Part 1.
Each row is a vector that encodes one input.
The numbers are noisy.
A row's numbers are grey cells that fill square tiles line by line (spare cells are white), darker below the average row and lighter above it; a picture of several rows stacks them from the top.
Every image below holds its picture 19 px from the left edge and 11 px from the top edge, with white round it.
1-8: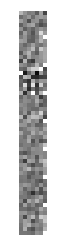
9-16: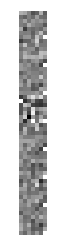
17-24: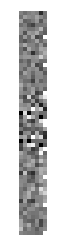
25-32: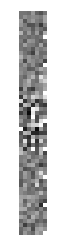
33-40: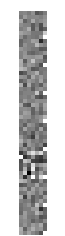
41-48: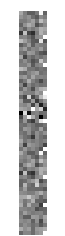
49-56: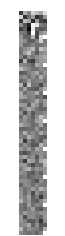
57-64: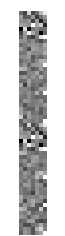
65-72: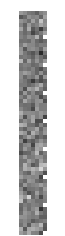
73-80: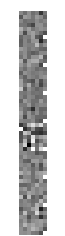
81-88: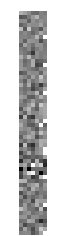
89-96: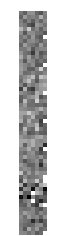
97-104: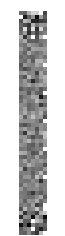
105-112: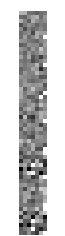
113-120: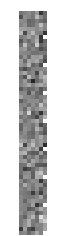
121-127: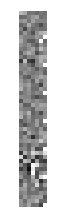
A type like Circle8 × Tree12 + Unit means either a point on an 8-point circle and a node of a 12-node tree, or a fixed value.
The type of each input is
(Bool × Bool × Bool × Bool + Unit) × Line10 + Line6.
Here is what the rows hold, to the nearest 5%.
About 15% of them hold a point on a 6-point line. The rest hold a point on a 10-point line, together with either a fixed value, or four true/false values.
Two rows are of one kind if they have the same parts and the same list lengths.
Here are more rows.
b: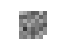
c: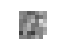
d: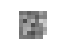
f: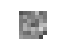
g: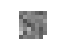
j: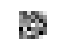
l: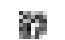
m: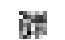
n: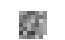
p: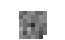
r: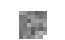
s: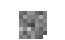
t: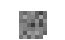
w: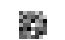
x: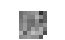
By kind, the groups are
b, g, p, r, s, t, x
c, d, f, n
j, l, m, w

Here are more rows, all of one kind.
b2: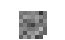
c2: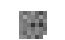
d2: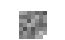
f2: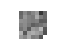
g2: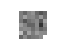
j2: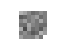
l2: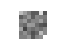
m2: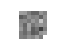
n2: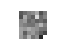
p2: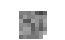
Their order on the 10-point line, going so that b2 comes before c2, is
n2, f2, b2, c2, g2, p2, m2, j2, d2, l2.
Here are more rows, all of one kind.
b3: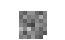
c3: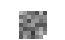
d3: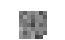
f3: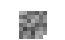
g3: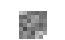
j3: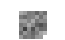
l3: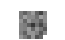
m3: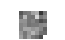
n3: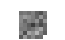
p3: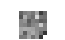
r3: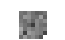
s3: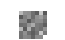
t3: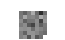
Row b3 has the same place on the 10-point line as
l3, n3, r3 and t3.
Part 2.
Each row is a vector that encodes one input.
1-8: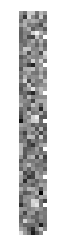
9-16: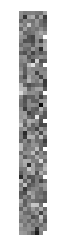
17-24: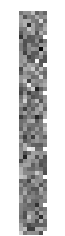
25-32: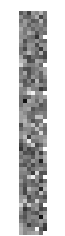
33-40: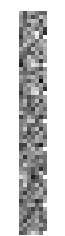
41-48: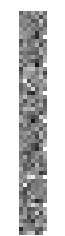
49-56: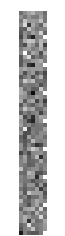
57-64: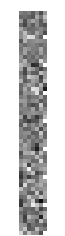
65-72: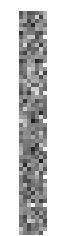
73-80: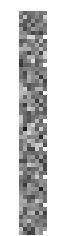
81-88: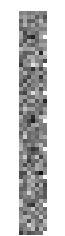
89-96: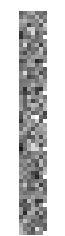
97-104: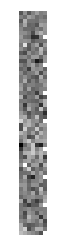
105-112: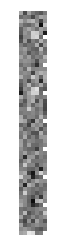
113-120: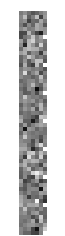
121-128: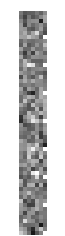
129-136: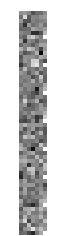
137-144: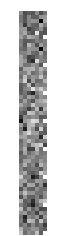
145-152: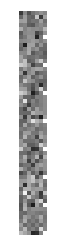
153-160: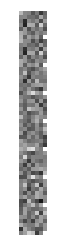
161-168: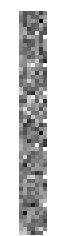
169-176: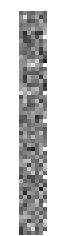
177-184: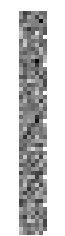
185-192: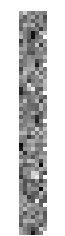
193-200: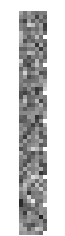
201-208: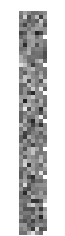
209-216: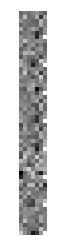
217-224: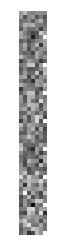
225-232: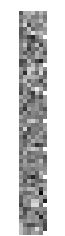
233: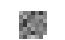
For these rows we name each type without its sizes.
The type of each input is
(Bool × Bool × Bool × Bool + Line) × Circle.
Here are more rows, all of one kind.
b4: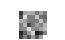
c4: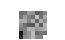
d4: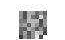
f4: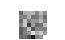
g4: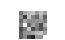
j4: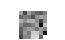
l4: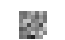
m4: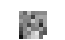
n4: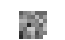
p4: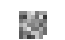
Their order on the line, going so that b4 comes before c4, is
b4, p4, g4, f4, m4, d4, n4, c4, j4, l4.
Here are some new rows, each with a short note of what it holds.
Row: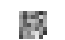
a point on a circle and a point on a line
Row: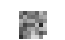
a point on a circle and a point on a line
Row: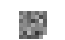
a point on a circle and four true/false values
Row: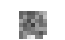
a point on a circle and four true/false values
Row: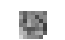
a point on a circle and four true/false values
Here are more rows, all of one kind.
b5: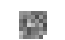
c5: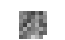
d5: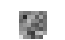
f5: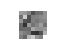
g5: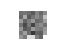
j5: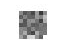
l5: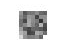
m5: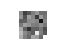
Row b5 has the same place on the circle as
l5 and m5.
